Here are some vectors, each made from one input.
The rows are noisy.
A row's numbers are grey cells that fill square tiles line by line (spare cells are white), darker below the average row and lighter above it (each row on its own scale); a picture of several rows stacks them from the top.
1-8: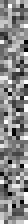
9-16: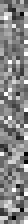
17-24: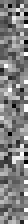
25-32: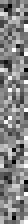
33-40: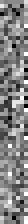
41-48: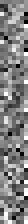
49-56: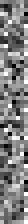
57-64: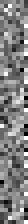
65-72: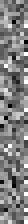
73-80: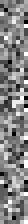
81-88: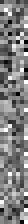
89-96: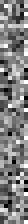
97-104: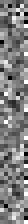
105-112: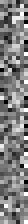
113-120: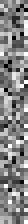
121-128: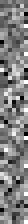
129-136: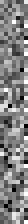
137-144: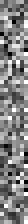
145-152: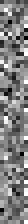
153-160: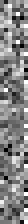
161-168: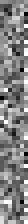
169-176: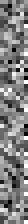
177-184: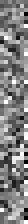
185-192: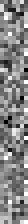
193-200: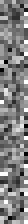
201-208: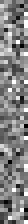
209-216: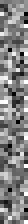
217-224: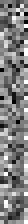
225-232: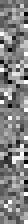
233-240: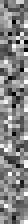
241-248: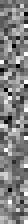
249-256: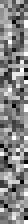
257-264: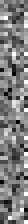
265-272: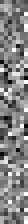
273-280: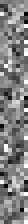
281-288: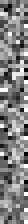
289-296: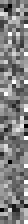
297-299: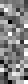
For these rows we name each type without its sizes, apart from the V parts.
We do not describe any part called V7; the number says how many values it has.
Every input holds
a list of items, each a true/false value and a value of V7.
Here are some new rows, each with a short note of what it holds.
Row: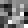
a list of one item
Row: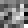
a list of one item
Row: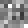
a list of two items
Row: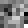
a list of one item
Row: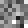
the empty list
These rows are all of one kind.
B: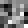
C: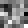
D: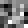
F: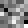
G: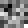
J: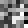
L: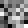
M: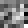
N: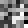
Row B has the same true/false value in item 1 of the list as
C, D and M.
